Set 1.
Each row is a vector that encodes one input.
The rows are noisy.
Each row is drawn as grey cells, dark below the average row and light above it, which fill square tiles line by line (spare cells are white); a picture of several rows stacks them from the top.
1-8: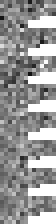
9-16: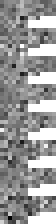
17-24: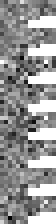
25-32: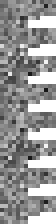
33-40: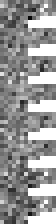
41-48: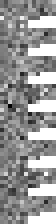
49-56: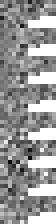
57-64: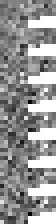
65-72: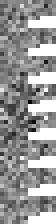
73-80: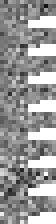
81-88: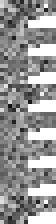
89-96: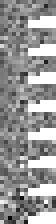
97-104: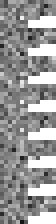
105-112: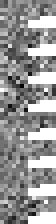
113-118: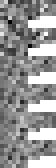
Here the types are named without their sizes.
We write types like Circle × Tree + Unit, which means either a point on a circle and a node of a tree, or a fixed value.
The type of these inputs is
List(Line) + Tree.
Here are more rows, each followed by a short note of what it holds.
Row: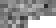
a list of one item
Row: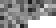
the empty list
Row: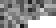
the empty list
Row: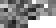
a node of a tree
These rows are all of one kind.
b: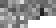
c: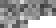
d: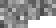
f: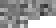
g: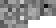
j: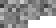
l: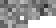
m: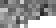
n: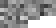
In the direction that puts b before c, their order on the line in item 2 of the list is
m, g, l, b, d, n, j, f, c.
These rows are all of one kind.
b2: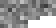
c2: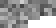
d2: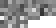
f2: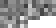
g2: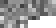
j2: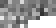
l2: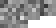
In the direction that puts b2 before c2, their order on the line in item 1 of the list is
g2, f2, d2, l2, b2, c2, j2.
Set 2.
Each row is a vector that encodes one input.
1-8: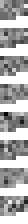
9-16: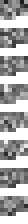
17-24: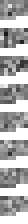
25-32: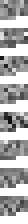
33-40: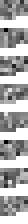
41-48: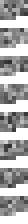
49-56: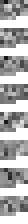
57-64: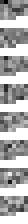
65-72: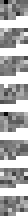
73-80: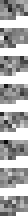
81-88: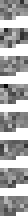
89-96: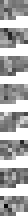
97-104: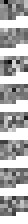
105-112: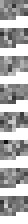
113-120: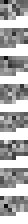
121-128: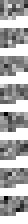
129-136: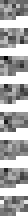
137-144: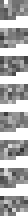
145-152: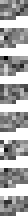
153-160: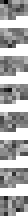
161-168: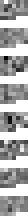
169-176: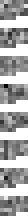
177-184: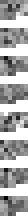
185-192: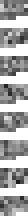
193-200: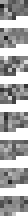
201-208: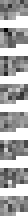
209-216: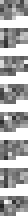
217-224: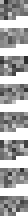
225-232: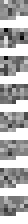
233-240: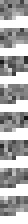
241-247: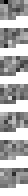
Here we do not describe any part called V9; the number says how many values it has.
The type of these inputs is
(Bool × Bool × Bool × Bool + V9) × Label10.
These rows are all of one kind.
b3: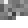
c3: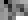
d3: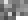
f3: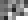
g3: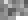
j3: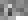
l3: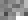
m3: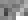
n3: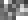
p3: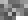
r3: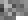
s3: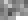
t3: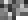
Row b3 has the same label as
d3, p3 and r3.
